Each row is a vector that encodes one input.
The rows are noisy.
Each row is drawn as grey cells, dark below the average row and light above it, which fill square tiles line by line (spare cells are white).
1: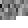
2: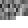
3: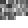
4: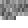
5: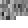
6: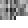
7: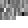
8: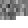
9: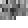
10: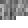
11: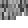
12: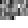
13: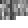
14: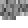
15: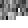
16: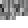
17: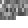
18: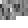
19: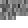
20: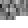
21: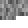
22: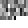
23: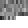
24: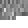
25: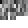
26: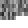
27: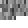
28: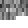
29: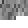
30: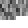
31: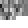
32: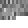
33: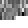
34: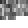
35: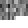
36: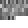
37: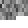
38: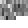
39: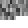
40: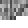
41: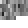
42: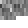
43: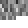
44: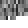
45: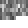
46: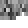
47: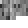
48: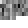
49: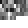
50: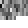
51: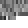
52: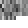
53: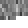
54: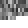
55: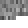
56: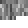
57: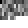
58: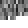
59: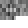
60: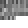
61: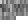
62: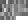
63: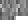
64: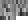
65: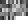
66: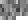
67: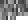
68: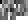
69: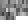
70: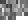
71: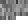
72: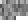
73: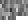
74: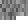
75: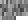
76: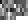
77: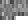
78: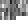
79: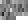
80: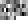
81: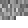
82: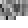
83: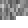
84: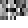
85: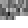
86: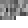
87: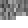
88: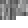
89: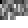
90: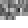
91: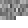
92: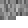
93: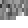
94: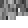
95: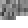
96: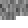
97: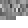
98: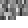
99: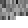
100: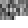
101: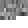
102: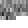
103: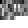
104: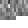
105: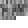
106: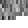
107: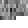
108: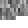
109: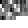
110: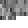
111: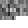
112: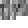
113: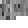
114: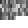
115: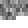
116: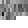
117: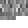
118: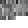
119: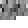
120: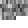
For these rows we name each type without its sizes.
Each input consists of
a true/false value, together with either a fixed value, or a node of a tree.
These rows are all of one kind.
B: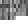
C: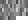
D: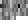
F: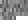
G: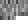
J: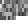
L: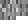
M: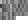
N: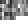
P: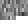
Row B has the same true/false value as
D, F and M.
